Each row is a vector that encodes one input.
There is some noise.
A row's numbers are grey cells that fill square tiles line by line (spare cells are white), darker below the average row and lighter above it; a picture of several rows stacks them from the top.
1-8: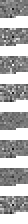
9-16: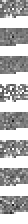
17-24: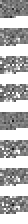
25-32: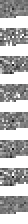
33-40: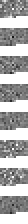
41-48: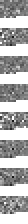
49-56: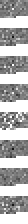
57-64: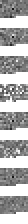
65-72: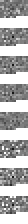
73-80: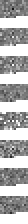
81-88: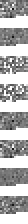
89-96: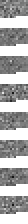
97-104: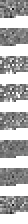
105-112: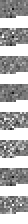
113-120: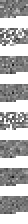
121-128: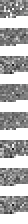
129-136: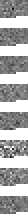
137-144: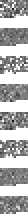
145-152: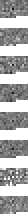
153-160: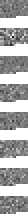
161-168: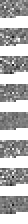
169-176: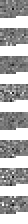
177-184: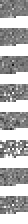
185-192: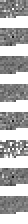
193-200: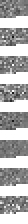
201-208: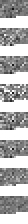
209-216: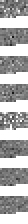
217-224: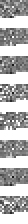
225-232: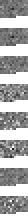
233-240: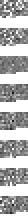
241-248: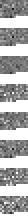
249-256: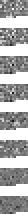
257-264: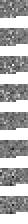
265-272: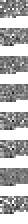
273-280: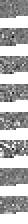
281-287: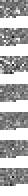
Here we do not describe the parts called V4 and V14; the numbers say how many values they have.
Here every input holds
a point on a 6-point line and a value of V4, together with either a point on a 9-point line, or a value of V14.
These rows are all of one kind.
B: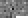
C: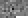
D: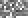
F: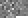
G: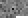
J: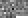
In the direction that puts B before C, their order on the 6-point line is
G, F, J, B, D, C.
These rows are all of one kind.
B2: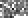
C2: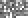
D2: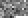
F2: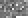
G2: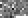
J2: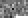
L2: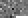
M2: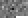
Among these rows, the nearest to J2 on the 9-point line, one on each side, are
D2 and M2.
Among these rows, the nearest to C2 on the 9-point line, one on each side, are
G2 and L2.
